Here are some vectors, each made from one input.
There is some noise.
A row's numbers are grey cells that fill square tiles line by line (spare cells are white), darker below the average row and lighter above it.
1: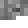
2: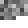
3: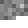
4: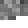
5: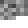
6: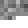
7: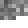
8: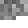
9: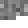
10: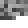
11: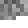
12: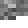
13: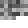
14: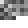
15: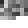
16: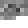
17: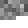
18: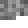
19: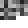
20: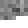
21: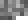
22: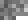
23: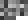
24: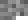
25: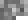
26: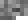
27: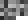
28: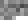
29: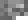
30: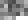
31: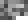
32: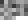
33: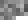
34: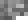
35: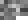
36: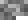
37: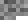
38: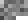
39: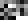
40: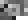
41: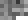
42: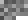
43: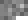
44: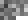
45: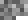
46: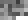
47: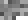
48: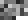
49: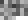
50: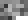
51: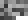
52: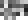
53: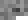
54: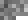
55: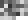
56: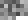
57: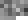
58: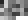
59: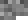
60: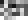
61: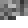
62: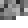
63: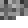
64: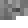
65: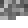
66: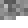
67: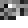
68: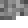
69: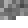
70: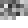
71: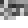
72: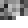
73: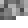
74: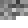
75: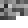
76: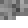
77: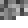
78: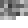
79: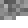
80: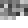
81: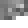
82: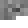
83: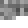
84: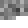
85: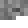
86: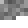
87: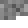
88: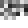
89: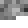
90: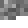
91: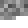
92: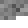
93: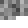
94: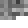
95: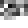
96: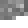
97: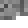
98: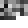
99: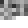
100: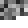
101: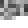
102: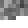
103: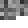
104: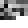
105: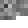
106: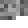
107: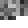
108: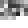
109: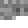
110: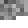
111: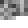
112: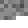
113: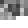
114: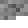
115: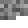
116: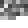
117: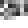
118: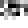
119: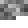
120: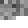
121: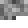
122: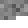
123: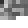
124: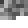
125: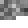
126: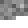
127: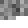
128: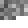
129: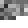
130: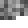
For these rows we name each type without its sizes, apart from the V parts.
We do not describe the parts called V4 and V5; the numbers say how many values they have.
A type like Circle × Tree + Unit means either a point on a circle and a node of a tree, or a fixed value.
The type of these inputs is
Bool × Bool × Bool × V4 + Tree × V5.
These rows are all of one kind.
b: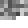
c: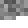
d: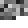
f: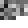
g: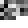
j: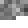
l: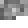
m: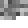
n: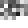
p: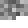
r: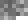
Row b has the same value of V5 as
f, m and r.
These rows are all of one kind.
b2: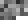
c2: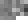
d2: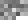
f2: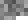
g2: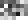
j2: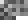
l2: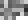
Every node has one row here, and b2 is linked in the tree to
c2, f2 and j2.
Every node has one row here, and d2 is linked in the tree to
c2.
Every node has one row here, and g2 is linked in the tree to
f2.
